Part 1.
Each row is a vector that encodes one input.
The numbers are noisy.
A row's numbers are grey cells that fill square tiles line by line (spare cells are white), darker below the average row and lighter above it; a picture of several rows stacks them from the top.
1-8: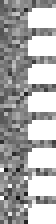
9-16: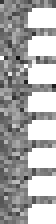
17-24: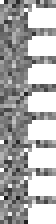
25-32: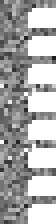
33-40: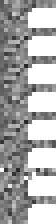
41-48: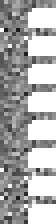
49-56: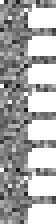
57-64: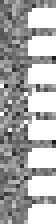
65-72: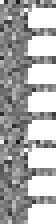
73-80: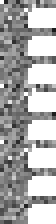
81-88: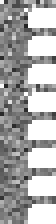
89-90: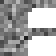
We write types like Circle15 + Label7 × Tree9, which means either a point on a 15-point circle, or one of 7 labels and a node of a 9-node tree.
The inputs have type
Label8 + Line11.
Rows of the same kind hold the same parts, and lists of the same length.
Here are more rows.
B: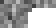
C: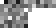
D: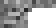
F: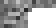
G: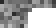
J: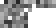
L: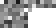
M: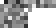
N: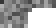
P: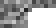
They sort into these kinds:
B, D, F, G, N, P
C, J, L, M

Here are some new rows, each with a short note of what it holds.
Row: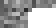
a point on an 11-point line
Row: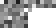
one of 8 labels
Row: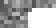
a point on an 11-point line
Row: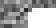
a point on an 11-point line
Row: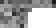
a point on an 11-point line
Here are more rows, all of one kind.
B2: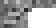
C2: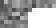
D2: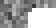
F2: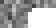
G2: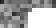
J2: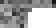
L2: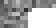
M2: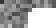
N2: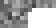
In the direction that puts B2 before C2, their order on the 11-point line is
B2, L2, C2, N2, D2, F2, M2, G2, J2.
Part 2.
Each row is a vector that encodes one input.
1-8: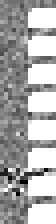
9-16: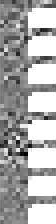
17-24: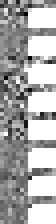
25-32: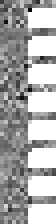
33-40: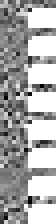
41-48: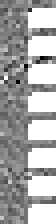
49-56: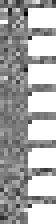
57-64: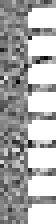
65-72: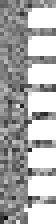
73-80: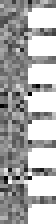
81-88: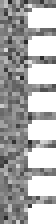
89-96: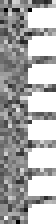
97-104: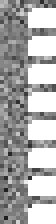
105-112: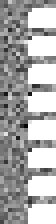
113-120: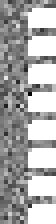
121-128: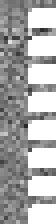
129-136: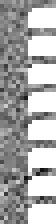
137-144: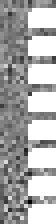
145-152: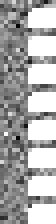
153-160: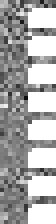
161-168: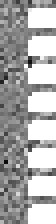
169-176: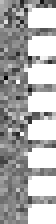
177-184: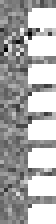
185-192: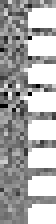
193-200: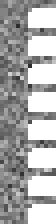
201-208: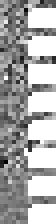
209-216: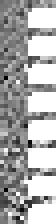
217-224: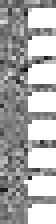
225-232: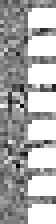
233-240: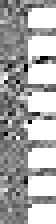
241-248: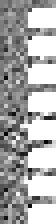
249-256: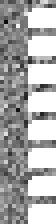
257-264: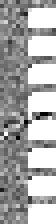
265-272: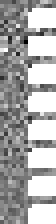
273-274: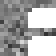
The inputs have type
Bool × Bool × Bool + Tree10 + Unit.
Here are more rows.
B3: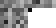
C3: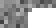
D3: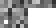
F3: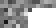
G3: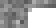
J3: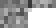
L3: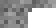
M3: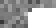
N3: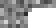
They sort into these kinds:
B3, F3, G3, J3, L3
C3, D3, M3
N3

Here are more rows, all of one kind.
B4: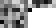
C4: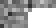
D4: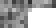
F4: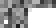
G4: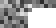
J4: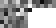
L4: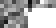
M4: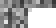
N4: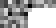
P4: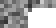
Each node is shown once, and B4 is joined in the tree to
D4, F4, L4 and M4.
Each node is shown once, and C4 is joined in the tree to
N4.
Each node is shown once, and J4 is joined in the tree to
M4 and N4.
